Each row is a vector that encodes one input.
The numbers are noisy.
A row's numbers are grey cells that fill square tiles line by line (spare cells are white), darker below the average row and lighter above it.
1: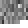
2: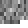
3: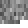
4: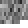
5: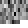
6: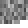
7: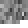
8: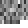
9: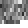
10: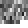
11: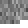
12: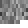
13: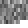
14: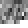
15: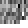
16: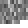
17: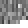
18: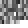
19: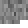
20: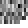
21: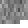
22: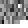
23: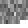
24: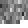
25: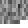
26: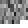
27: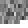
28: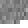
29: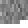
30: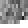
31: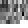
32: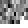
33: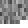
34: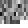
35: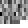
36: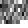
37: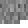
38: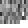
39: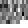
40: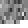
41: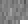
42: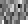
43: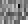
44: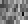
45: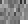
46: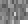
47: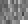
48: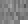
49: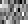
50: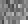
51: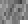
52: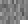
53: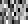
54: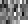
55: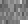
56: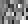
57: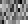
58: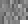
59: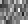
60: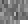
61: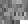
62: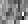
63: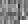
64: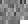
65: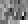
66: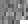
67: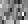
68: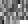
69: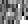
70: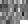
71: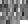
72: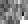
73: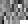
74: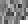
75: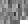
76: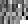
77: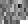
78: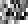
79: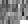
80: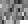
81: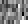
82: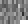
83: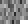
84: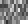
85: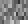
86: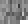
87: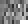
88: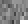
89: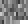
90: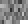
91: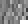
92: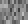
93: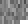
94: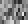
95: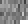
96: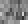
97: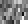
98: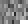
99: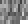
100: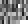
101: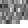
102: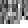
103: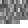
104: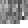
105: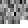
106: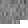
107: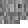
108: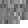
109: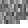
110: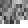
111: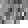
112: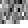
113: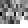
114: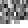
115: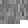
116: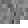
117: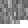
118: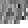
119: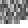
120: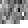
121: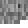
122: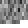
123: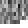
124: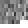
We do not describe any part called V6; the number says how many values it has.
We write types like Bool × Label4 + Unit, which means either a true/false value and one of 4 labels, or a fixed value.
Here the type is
List3(Line4) × V6.
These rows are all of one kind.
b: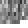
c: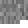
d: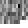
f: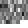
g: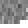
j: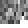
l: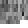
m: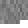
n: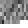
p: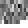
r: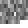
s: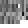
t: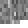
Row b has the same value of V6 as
c, d, m and p.
